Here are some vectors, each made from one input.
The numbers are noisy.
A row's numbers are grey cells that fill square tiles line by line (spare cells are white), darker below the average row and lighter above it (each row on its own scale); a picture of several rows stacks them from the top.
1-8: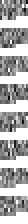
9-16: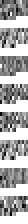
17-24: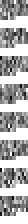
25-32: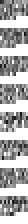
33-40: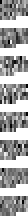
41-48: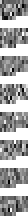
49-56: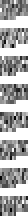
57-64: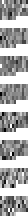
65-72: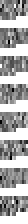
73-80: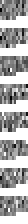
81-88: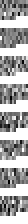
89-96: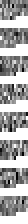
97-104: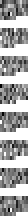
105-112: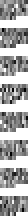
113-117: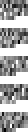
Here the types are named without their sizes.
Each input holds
either a point on a circle and three true/false values, or a fixed value.
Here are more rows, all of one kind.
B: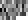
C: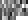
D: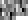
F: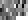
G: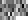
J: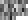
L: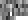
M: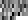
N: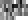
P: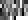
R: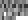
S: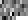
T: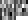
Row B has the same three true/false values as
G, L and N.
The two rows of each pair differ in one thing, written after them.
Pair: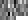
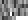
one of the three true/false values
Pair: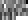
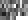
the place on the circle
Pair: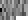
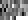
one of the three true/false values
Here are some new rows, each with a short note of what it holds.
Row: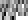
a fixed value
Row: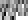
a fixed value
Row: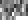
a point on a circle and three true/false values
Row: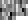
a point on a circle and three true/false values
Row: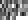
a point on a circle and three true/false values
